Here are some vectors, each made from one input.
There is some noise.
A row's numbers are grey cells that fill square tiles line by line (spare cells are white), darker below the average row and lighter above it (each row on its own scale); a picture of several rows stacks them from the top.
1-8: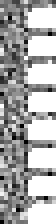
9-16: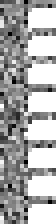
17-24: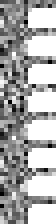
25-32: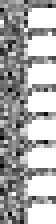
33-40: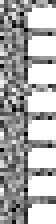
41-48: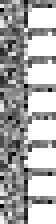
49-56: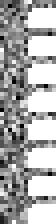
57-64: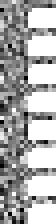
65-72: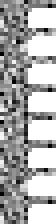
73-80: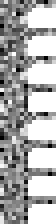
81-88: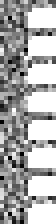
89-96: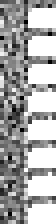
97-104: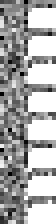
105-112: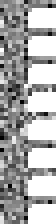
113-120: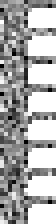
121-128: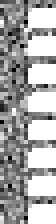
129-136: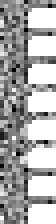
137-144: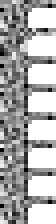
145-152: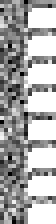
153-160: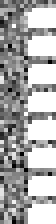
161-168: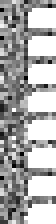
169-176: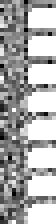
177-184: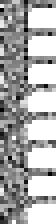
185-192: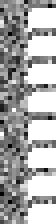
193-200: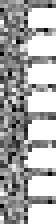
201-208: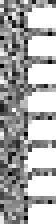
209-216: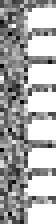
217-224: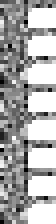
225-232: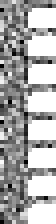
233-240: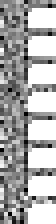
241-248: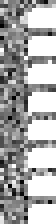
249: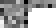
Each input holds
either a fixed value, or a node of a 17-node tree, or three true/false values.
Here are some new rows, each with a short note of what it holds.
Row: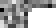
three true/false values
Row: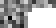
a node of a 17-node tree
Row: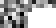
a node of a 17-node tree
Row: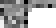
three true/false values
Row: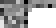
three true/false values
